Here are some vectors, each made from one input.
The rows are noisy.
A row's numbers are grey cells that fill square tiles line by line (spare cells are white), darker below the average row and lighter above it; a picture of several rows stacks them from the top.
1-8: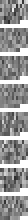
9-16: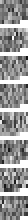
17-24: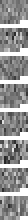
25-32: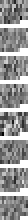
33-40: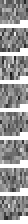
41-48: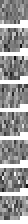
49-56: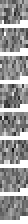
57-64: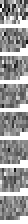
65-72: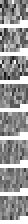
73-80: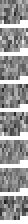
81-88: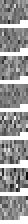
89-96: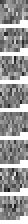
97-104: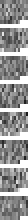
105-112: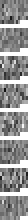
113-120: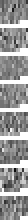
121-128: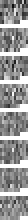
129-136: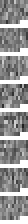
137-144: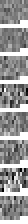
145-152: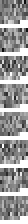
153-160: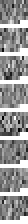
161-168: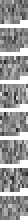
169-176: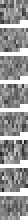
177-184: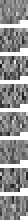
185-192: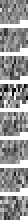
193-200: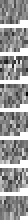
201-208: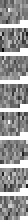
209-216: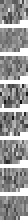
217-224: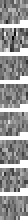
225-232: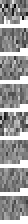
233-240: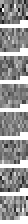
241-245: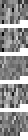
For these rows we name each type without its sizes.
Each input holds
a point on a line, together with either a point on a line, or a node of a tree.
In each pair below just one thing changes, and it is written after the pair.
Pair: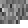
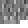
the place on the line
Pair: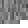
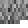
the place on the line
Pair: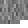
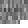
the place on the line
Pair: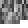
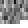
the node of the tree
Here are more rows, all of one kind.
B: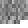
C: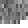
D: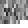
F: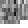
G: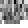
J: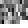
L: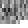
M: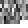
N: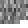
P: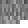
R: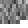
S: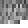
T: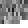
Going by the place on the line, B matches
D, F, J and S.
